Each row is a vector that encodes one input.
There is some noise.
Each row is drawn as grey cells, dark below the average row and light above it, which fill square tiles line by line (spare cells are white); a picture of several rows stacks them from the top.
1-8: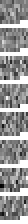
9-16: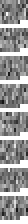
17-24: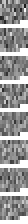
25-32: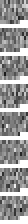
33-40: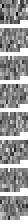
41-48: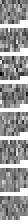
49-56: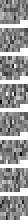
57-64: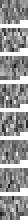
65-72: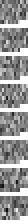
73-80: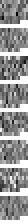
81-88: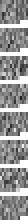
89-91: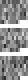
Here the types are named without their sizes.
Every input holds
a point on a circle.
